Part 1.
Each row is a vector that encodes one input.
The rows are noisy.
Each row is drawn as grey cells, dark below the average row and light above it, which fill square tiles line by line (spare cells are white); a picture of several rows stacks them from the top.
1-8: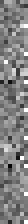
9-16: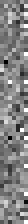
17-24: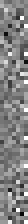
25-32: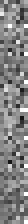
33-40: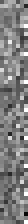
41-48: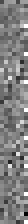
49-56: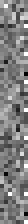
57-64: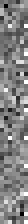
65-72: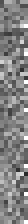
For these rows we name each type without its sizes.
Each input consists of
a label and a point on a line.
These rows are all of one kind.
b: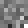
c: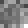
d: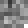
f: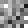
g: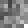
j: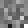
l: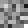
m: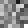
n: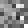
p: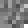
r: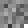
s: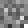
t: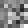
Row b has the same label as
j, r and s.
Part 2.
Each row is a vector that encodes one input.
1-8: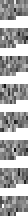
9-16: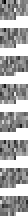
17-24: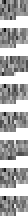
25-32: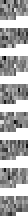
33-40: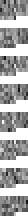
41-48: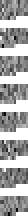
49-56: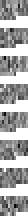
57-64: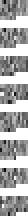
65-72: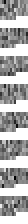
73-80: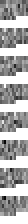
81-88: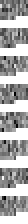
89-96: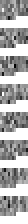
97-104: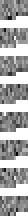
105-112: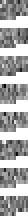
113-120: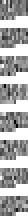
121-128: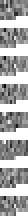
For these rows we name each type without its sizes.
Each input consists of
a point on each of two lines, together with either a fixed value, or four true/false values.
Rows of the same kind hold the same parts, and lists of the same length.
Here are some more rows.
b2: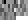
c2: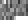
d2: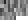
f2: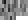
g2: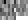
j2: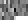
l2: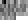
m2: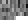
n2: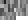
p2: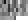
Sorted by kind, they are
b2, d2, f2, g2, l2, n2, p2
c2, j2, m2

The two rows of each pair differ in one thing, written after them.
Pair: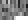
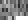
one of the four true/false values
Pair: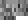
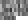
the place on one of the two lines
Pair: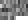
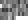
the place on one of the two lines
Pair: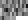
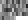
the place on one of the two lines
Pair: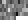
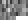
the place on one of the two lines
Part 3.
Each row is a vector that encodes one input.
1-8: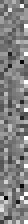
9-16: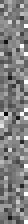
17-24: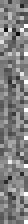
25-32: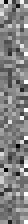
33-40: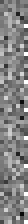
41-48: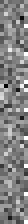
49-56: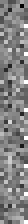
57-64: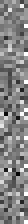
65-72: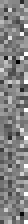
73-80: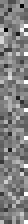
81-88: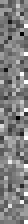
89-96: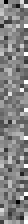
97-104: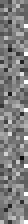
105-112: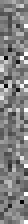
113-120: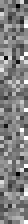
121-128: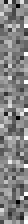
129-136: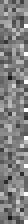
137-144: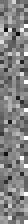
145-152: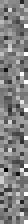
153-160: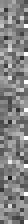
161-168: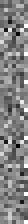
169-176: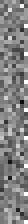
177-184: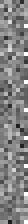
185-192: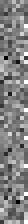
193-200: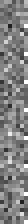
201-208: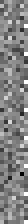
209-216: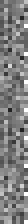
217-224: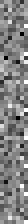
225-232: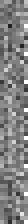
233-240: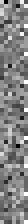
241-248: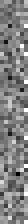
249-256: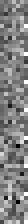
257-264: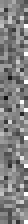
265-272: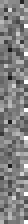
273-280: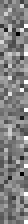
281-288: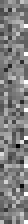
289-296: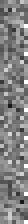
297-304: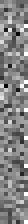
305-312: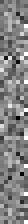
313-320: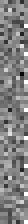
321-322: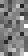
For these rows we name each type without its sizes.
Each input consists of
either a point on a line, or five true/false values.
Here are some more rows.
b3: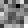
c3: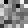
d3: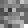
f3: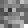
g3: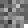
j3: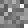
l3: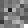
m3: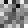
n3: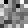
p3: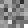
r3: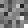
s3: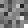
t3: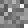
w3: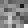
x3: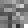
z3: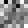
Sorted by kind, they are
b3, c3, m3, n3, z3
d3, f3, g3, j3, l3, p3, r3, s3, t3, w3, x3

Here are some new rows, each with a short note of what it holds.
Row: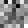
a point on a line
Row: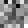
a point on a line
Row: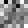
a point on a line
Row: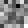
a point on a line
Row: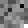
five true/false values
